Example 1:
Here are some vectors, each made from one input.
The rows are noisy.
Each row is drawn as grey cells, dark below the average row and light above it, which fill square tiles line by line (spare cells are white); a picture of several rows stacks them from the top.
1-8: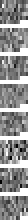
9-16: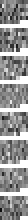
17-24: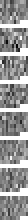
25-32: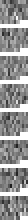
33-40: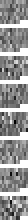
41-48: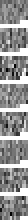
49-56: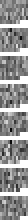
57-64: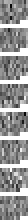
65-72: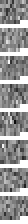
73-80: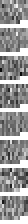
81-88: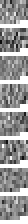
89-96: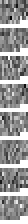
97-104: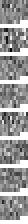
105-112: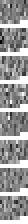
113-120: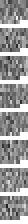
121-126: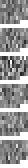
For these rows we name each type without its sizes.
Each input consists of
a point on a line, together with either a point on a line, or four true/false values.
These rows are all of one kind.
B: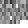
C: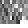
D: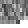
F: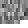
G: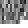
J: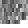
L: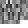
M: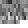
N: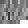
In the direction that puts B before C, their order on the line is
L, N, G, B, M, C, J, F, D.
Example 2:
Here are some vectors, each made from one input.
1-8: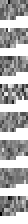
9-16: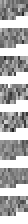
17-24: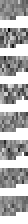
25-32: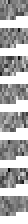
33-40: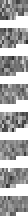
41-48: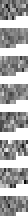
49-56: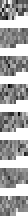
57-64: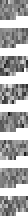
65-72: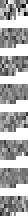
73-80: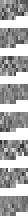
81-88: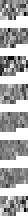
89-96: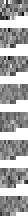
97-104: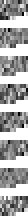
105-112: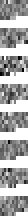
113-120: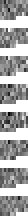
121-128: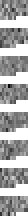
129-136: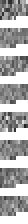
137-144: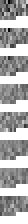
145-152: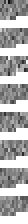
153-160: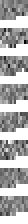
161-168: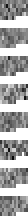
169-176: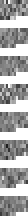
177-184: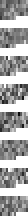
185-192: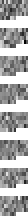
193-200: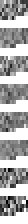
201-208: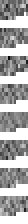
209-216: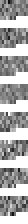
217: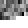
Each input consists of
either a point on a 6-point line, or a point on a 7-point line and a true/false value.
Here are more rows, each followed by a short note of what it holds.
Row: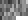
a point on a 6-point line
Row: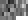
a point on a 6-point line
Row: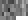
a point on a 6-point line
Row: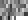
a point on a 6-point line
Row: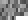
a point on a 7-point line and a true/false value
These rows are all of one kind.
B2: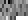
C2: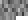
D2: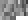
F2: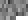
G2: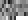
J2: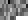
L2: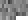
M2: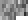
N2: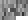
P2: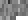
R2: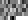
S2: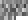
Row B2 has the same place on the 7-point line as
L2, M2 and P2.
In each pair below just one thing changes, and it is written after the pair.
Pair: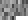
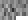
the place on the 7-point line
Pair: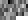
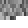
the true/false value
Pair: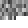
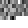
the place on the 7-point line
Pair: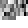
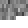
the place on the 7-point line
